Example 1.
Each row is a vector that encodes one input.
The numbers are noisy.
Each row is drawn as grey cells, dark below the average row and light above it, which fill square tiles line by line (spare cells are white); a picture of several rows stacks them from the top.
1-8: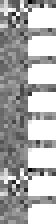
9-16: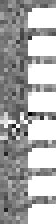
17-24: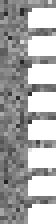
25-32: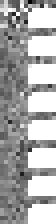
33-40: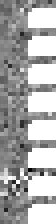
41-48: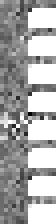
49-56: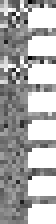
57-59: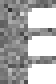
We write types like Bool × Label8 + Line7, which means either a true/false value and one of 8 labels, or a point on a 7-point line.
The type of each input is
Bool × Label6 + Unit.
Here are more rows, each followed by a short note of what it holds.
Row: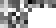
a fixed value
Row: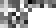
a fixed value
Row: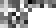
a fixed value
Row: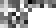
a fixed value
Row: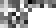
a fixed value
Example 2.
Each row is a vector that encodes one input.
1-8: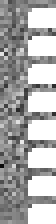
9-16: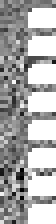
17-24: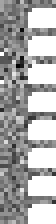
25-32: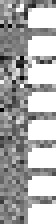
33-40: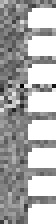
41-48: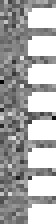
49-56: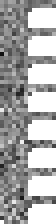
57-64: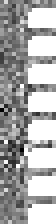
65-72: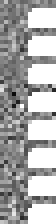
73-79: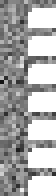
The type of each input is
Line6 + Tree10.
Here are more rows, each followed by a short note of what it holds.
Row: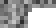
a node of a 10-node tree
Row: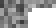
a node of a 10-node tree
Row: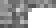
a point on a 6-point line
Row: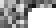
a point on a 6-point line
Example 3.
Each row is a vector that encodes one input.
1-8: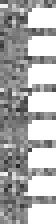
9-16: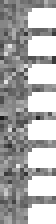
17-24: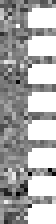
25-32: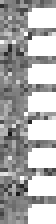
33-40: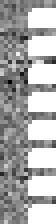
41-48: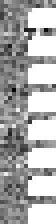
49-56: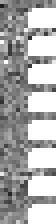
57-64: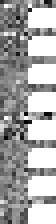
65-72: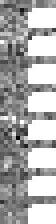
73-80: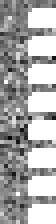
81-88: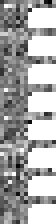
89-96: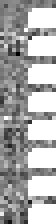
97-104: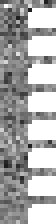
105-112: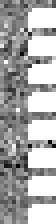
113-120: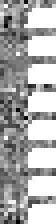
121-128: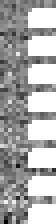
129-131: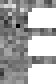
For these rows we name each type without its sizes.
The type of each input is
Bool × Bool × Bool × Bool + Tree + Unit.
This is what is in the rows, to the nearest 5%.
About 5% of them hold a fixed value. About 30% of them hold a node of a tree. The rest hold four true/false values.
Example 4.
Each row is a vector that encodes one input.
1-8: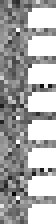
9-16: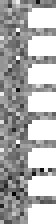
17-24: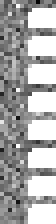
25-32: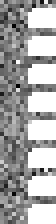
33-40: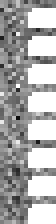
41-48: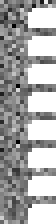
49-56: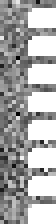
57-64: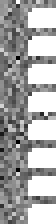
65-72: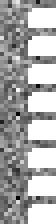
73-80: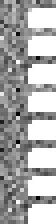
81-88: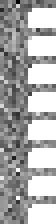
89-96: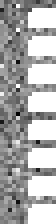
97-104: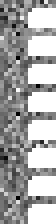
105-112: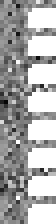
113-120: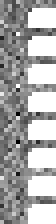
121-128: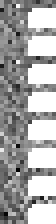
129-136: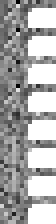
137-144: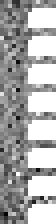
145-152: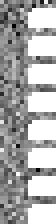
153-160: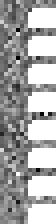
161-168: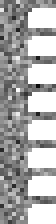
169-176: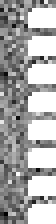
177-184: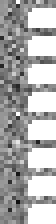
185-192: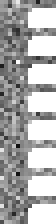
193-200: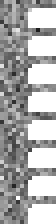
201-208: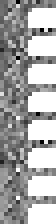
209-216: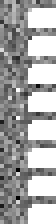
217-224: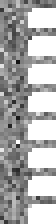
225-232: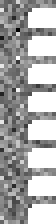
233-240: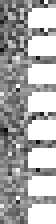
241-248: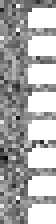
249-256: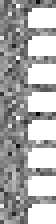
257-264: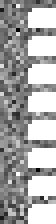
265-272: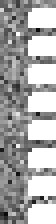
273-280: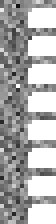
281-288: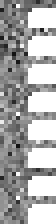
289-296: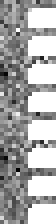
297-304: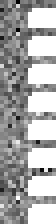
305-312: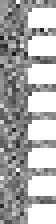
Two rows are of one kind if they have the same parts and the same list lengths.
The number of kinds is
2.
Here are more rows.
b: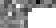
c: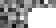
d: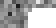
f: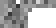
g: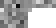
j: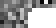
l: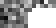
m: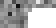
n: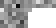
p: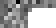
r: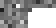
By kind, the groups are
b, d, f, g, m, n, p, r
c, j, l

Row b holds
four true/false values.
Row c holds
a point on a 6-point circle.
